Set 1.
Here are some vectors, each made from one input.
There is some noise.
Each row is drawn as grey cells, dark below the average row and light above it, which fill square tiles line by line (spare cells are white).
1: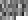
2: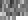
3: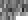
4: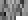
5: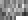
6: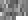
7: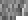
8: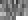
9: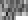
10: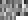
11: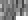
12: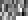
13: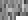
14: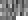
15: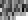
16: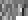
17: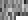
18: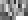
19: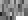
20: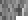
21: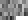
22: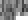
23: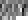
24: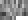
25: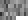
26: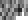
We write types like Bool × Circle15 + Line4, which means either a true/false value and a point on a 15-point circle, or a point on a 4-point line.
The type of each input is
Bool × Bool × Bool.
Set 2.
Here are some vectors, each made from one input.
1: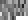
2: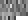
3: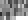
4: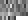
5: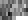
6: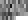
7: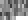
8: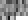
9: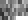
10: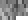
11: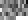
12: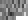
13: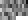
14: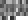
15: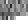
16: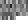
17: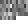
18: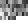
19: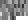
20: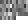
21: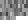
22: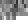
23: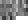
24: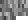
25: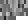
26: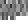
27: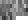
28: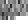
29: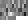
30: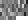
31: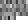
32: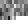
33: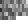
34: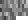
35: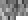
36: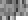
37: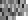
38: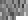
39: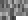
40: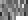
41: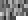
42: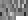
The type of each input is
Bool × Bool × Bool.
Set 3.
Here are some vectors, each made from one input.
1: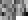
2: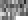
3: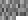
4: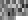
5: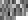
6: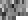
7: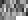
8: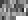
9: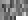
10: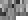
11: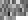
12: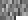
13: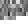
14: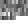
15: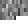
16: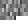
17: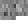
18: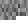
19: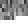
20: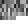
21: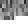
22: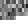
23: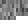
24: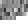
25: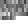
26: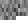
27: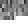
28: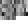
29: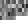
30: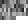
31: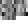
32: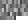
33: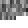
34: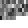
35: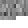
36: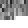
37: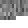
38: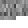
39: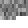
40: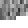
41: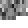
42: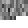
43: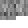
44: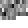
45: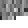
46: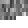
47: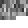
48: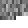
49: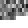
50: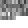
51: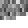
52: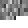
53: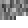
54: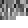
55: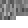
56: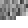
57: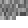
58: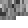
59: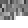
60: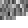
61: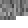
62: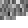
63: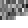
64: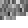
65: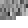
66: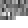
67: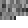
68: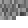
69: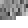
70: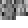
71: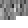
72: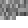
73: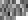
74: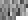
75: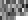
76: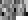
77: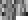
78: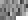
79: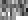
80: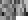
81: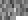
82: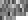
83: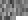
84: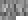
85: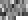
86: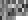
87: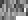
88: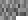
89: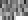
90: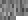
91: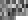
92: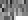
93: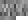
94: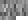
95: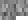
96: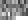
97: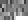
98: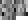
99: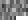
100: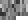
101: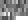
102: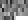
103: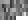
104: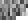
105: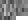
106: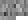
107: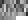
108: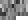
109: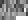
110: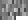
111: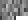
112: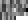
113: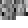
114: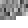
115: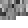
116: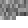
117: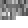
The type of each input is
Tree13.
